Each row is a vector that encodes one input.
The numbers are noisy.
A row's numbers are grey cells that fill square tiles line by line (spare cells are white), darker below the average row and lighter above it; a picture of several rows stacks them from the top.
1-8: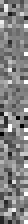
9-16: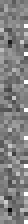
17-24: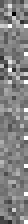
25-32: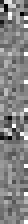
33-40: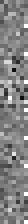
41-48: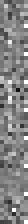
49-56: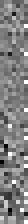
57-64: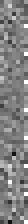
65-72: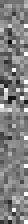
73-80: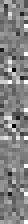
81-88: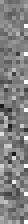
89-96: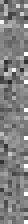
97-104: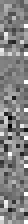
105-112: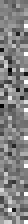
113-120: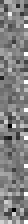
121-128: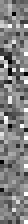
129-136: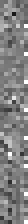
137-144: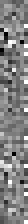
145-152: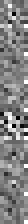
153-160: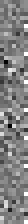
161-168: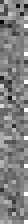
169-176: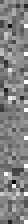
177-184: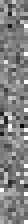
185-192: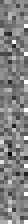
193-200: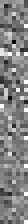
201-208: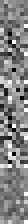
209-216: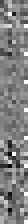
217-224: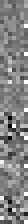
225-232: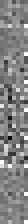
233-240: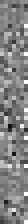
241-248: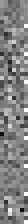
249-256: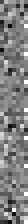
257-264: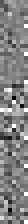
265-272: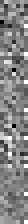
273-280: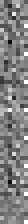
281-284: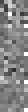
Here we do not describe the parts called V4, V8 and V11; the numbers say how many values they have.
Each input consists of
a value of V8, together with either a value of V4 and a value of V11, or a list of up to three points on a 5-point line.
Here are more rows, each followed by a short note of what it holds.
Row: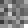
a value of V4, a value of V8 and a value of V11
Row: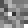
a value of V8, together with a list of three items
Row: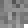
a value of V8, together with a list of three items
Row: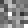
a value of V8, together with a list of one item
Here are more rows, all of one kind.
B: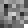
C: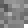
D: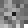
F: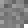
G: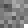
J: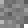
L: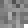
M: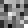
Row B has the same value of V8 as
F and J.
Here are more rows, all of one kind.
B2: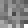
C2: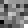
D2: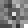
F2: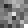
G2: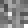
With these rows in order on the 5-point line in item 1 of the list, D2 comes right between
C2 and F2.
